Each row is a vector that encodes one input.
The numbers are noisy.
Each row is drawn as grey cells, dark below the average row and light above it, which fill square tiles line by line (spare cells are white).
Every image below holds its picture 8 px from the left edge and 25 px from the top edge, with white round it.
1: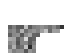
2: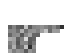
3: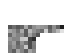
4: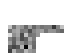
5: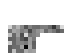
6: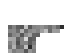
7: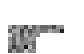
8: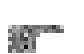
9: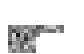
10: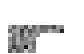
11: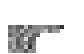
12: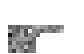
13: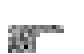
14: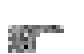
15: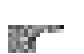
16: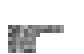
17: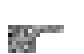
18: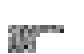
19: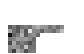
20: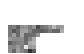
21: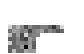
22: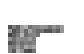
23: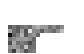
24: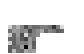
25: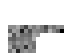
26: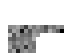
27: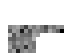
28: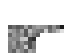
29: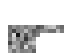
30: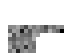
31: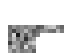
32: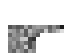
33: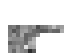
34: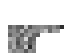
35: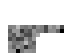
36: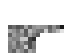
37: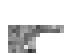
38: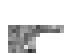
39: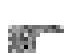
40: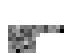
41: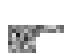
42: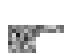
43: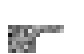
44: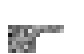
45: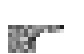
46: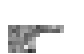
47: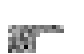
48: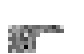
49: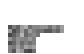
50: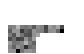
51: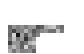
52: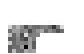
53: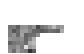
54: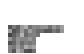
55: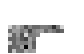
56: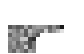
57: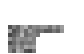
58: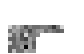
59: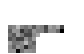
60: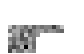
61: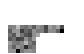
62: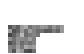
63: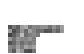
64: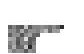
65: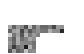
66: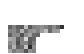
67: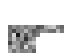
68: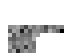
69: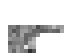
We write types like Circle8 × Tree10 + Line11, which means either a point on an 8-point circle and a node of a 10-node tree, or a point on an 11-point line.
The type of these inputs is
Line5 + Line6.
